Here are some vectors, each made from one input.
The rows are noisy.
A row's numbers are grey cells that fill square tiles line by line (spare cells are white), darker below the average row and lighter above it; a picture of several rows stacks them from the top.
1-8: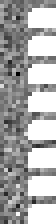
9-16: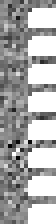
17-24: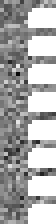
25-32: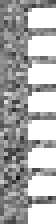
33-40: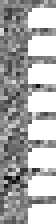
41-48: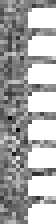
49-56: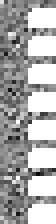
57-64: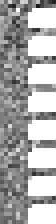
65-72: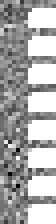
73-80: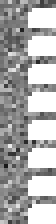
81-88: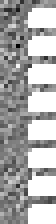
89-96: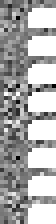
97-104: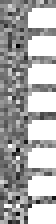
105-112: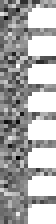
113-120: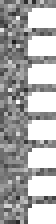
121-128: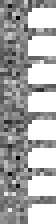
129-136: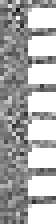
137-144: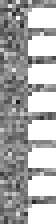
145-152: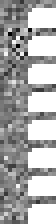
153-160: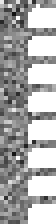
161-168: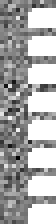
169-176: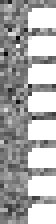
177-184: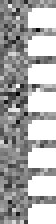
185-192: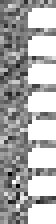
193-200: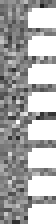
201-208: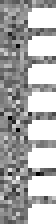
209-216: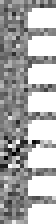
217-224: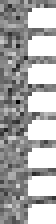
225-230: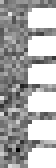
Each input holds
either two labels (each one of 6), or three true/false values.
